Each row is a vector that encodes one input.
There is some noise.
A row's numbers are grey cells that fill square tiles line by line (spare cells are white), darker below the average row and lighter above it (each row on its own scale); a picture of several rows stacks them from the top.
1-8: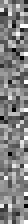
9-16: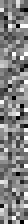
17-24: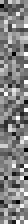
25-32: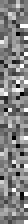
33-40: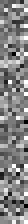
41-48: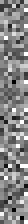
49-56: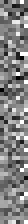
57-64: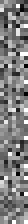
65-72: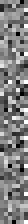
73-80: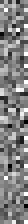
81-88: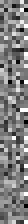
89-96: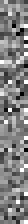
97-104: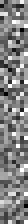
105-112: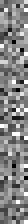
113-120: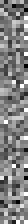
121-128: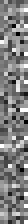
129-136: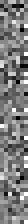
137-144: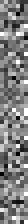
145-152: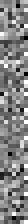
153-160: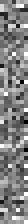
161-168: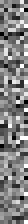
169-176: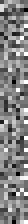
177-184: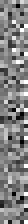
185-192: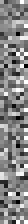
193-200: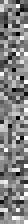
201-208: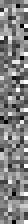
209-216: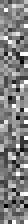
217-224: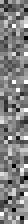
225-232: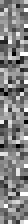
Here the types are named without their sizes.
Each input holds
a list of points on a circle.
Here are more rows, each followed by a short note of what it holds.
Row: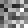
a list of one item
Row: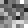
a list of two items
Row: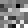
a list of one item
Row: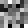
a list of three items
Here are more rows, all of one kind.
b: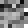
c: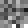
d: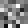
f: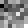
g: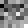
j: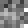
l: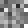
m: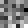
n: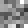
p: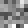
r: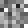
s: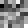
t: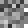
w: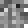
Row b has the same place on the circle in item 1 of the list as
l, r, t and w.
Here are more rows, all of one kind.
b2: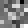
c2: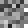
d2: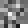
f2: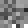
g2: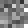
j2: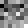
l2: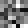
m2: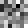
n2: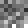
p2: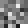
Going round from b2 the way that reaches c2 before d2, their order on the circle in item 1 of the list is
b2, g2, c2, m2, j2, n2, f2, l2, p2, d2.
